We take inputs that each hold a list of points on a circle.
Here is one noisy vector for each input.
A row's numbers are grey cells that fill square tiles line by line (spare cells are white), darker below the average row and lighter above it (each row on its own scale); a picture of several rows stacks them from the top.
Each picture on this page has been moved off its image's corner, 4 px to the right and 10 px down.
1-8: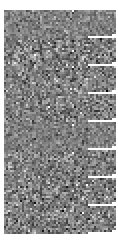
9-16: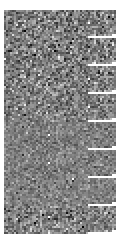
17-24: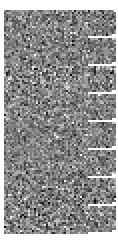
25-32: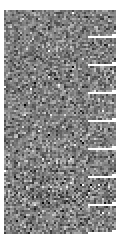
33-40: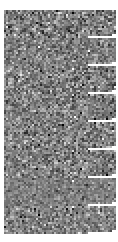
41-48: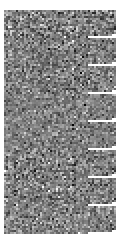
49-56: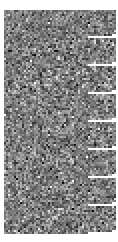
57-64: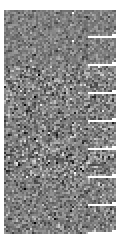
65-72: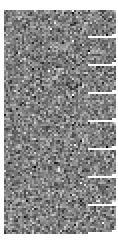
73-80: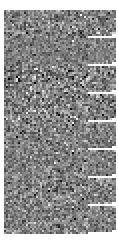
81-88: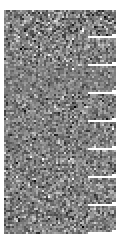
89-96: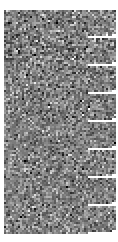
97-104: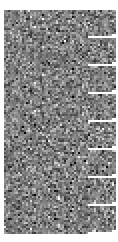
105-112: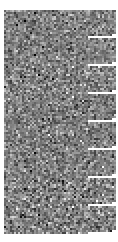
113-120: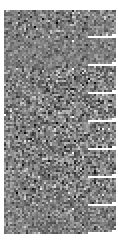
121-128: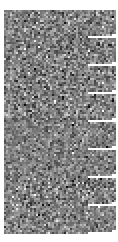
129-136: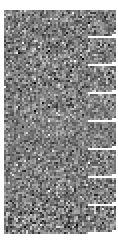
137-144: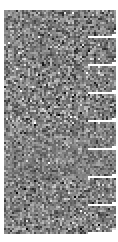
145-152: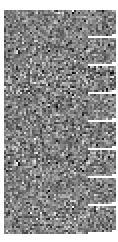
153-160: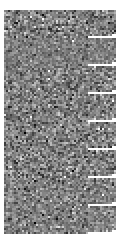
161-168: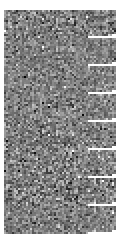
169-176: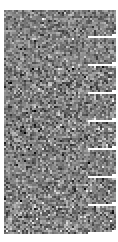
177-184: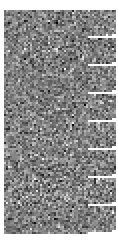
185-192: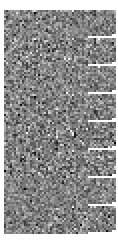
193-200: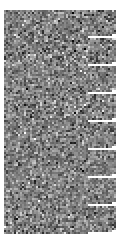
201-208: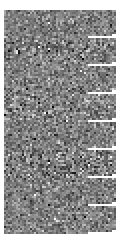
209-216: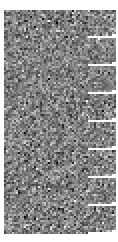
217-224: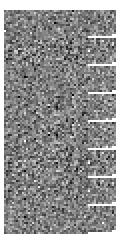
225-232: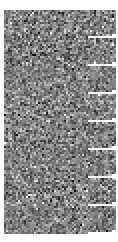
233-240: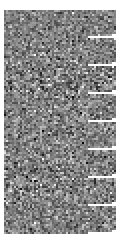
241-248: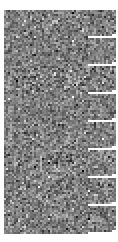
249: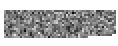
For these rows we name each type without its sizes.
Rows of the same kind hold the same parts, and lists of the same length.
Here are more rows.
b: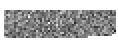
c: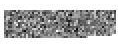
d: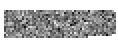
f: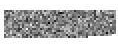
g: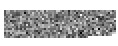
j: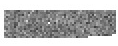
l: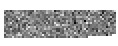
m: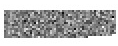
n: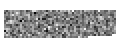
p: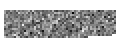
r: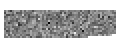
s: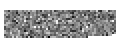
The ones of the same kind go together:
b, d, f, j, l, m, n, p, s
c, r
g

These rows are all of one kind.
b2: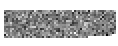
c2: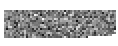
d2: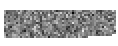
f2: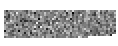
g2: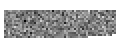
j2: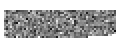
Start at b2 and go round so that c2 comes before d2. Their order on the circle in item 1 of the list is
b2, f2, g2, c2, j2, d2.
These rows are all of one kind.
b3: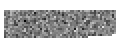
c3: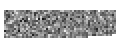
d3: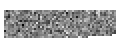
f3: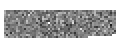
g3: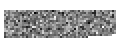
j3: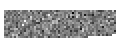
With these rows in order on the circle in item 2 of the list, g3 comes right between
b3 and j3.
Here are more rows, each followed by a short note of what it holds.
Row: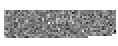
a list of two items
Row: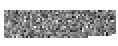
a list of two items
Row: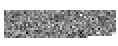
the empty list
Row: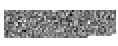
a list of one item
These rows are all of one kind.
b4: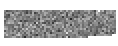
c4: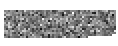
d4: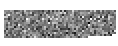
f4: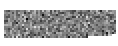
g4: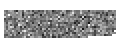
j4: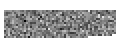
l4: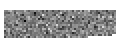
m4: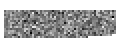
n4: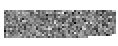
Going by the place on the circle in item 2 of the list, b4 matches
j4 and m4.
